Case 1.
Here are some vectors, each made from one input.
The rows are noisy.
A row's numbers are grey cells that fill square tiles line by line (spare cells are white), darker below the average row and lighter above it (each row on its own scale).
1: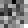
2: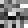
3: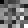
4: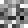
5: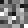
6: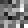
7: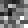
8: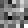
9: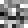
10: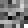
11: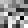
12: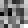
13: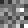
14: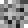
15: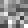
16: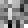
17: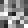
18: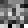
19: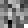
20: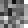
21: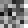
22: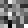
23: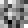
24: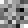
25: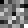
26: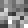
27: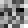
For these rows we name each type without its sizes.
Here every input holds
a label.
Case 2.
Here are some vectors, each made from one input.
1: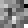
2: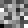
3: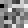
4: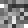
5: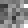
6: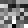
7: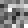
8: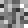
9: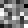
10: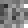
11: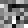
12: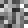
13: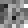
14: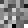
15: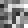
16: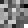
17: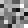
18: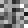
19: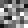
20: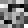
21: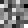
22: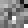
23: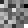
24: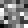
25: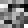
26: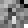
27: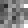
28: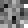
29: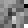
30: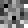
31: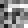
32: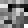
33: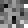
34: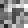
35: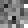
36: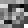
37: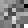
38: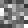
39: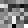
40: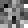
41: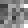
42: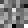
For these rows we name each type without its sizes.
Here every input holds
a point on a line.
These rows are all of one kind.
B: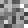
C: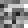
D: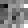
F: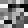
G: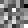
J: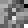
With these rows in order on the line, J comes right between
B and G.
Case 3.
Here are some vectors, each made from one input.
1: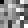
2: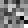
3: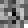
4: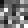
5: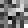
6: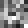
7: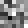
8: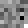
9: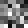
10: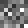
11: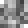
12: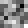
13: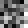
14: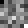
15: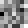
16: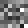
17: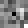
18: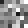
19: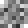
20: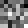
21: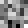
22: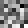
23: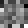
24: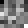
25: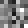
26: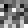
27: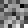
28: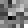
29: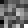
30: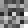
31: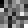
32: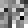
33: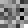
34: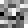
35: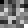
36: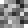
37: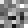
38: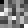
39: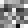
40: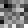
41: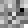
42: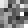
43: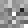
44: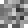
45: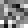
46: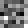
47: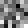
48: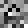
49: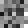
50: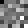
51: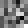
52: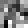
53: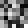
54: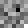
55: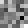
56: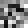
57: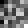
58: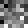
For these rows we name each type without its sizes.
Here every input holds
a label.
